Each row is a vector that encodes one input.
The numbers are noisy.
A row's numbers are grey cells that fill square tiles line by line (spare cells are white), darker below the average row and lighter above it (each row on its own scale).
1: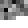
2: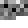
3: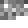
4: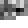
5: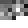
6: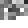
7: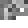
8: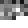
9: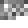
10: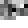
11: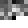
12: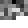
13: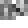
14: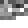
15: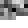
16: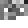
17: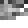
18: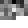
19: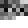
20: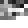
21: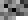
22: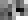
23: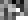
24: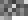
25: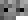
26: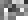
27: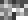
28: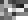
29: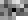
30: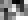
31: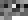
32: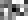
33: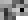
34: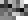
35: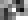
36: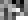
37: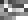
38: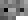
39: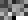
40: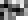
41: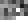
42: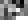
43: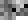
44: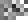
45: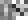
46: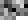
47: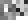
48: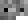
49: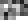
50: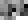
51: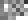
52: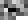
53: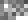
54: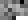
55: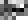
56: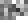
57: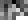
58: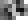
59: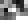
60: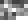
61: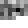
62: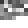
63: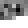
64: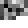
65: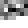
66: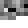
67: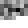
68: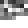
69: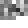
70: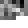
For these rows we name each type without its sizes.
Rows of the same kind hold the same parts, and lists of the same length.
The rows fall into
2 kinds.
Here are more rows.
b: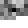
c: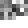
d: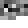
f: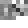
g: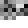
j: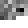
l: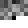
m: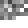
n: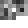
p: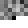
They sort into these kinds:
b, d, g, j, l, n, p
c, f, m

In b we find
a point on a line and three true/false values.
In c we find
a point on a line.
